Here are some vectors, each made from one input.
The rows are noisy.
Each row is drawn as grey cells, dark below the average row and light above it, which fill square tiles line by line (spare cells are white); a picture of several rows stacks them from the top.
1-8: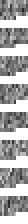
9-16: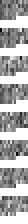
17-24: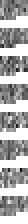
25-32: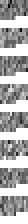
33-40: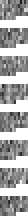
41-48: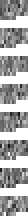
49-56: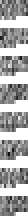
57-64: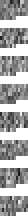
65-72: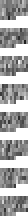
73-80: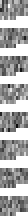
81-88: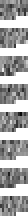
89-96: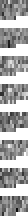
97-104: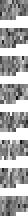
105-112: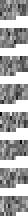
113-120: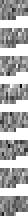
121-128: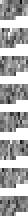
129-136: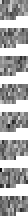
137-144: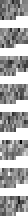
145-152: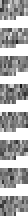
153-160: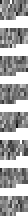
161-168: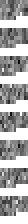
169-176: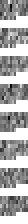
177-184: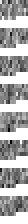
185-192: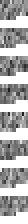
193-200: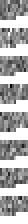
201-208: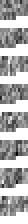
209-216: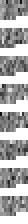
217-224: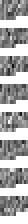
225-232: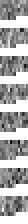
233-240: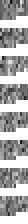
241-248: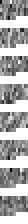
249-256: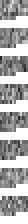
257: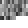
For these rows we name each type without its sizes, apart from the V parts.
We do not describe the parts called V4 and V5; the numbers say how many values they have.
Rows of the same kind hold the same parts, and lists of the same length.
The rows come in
2 kinds.
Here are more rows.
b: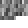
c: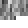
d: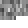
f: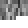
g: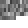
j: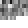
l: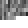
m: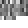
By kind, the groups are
b, l, m
c, d, f, g, j

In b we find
a point on a circle, a point on a line and a value of V5.
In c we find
a point on a line, a value of V4 and a value of V5.
